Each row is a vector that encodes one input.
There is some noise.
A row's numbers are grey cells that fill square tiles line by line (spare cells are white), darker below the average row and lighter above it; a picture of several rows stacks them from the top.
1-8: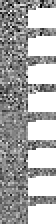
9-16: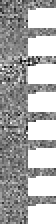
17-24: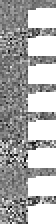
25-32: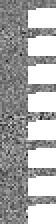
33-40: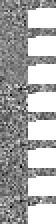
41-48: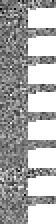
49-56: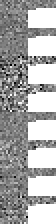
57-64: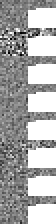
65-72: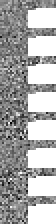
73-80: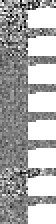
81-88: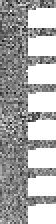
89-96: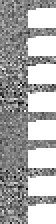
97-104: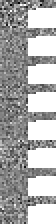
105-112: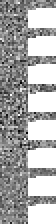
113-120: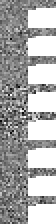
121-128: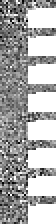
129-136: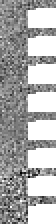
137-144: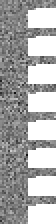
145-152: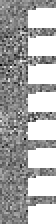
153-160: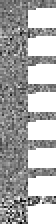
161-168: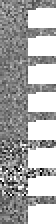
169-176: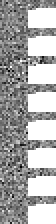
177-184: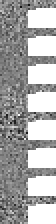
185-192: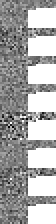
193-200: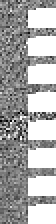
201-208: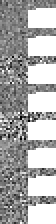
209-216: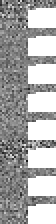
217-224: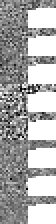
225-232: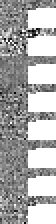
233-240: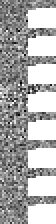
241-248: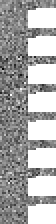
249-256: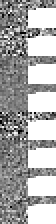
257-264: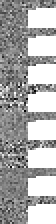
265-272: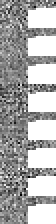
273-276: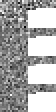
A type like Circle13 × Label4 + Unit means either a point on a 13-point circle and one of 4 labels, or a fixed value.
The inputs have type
Bool × Circle5 × (Circle9 + Label4) + List2(Circle6).
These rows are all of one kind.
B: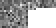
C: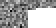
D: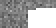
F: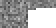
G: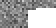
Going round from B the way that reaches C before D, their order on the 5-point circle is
B, C, G, D, F.
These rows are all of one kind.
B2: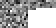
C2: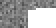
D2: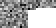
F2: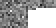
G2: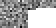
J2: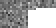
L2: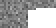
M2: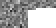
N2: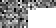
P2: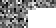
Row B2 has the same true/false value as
C2, F2 and M2.
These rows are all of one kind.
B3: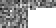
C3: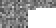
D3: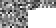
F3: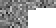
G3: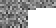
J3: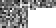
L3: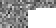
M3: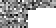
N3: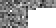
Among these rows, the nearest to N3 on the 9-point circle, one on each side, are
J3 and L3.
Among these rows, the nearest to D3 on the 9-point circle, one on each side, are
B3 and M3.
